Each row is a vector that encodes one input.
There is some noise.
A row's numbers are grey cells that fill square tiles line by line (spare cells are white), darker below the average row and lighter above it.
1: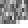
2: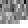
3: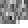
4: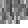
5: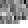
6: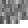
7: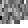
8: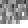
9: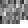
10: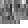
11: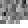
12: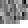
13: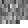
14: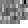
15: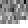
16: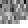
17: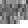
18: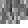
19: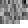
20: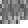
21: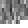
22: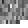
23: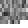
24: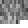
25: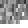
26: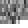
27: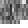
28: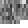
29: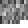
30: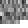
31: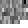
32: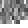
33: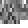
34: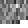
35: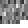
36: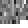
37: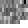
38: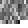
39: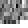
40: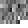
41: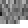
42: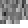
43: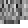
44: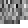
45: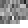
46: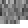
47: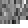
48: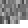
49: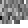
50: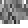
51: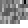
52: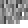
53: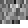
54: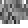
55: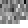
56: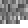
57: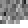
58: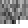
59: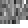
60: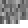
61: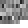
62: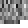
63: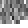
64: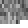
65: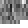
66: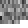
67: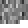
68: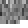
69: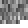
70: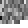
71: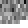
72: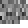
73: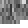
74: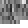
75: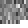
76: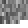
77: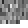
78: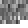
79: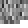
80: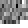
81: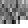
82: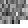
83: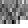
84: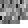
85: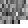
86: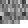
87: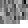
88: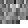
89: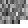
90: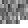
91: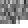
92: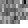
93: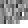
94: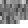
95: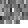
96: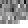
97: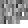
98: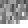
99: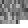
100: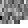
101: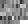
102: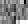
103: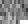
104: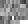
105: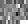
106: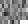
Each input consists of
one of 4 labels, together with either a point on a 4-point line and a true/false value, or a point on a 5-point line.
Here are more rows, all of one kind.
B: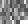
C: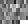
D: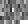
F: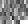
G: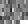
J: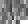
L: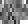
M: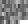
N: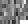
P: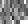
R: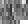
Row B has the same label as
F, J and P.
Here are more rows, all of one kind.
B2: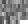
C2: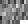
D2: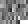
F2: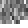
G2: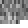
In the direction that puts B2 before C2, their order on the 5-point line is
F2, D2, B2, G2, C2.
